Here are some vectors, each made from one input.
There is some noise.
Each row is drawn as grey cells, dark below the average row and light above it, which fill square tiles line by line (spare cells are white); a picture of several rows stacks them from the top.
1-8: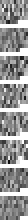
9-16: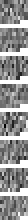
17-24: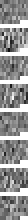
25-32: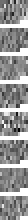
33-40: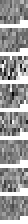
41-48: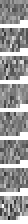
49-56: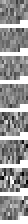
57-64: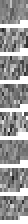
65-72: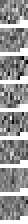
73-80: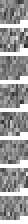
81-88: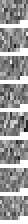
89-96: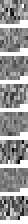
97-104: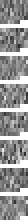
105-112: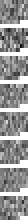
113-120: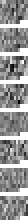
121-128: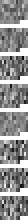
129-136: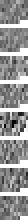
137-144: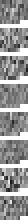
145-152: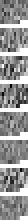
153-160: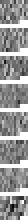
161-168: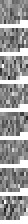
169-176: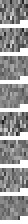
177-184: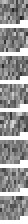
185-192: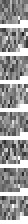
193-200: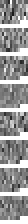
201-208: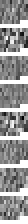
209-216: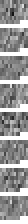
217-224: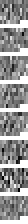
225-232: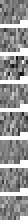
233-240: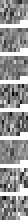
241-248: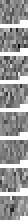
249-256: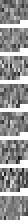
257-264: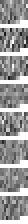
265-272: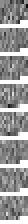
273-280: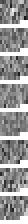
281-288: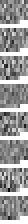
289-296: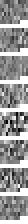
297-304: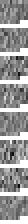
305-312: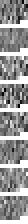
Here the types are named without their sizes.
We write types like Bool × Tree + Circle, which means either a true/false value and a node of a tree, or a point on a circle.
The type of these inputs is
Bool × Bool × Bool × List(Line) + Tree.
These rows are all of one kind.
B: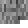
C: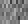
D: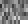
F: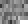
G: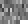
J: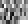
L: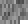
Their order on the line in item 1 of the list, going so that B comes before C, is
B, D, F, L, C, G, J.
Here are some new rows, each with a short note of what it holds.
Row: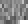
three true/false values, together with a list of two items
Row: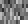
three true/false values, together with a list of three items
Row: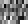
three true/false values, together with the empty list
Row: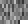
three true/false values, together with a list of one item
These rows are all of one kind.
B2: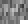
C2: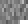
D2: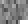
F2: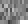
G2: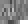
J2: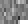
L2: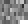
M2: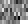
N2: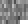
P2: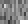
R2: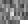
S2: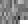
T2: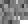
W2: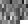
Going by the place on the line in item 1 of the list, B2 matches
N2, P2 and S2.
